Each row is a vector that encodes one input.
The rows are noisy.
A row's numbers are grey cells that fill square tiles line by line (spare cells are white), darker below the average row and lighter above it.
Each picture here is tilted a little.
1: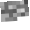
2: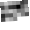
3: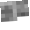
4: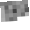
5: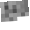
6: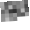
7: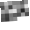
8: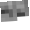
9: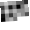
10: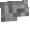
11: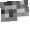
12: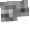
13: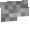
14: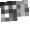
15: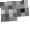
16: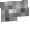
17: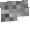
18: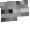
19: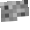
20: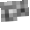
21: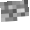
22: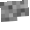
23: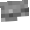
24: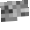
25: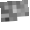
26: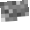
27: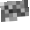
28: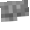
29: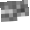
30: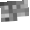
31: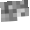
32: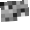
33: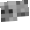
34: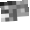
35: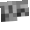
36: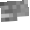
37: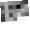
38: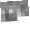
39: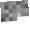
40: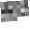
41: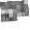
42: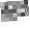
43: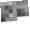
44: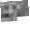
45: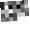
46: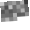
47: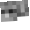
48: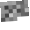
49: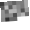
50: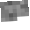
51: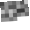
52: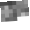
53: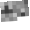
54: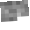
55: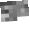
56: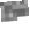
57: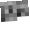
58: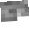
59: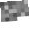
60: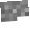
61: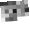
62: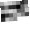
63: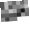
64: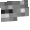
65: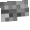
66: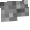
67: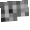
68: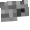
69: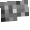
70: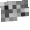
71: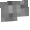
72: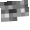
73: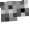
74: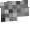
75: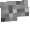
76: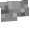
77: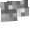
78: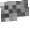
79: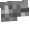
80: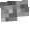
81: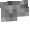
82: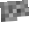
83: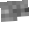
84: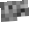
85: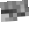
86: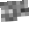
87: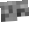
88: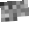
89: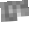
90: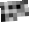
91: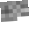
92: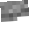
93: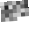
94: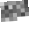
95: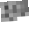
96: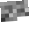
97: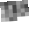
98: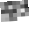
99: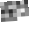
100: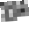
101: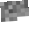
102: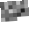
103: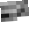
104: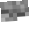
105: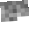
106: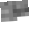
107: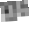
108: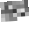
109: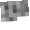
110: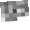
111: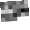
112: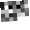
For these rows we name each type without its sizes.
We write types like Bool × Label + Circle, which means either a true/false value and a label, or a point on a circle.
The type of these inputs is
Bool × Bool × Bool × Bool + Unit.
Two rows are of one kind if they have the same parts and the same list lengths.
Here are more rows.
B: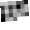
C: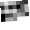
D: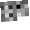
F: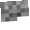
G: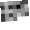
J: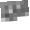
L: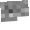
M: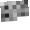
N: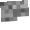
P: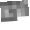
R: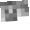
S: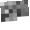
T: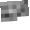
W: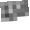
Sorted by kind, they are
B, C, D, G
F, J, L, M, N, P, R, S, T, W

